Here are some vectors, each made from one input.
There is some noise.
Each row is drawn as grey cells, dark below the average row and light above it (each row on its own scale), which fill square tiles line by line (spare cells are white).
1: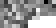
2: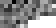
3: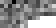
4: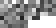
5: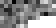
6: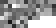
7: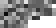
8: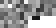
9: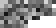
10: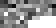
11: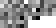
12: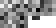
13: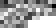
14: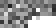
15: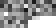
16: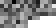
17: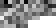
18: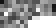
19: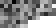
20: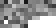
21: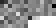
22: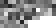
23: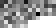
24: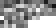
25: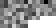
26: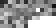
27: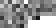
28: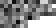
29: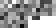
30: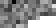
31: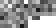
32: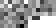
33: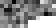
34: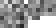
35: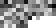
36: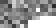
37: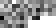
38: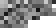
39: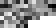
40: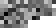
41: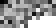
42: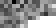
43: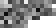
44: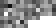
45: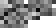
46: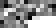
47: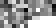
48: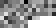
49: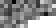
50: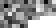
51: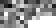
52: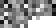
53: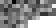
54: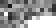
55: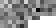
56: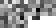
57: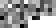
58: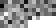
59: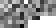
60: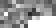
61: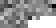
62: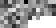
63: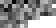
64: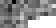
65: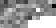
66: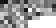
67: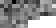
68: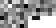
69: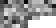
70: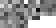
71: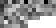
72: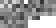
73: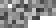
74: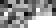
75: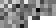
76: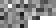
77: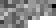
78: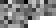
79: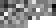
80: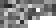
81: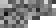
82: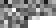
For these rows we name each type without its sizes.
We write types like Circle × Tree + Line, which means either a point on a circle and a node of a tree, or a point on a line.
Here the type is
Bool × (Circle + Unit).
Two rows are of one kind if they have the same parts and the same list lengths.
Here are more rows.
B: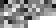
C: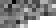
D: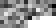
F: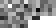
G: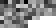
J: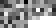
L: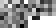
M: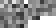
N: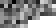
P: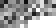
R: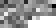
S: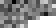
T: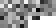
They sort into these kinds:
B, D, F, G, J, L, M, P, R, T
C, N, S

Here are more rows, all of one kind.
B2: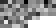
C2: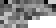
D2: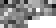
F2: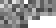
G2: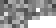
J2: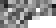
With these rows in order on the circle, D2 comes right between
C2 and J2.
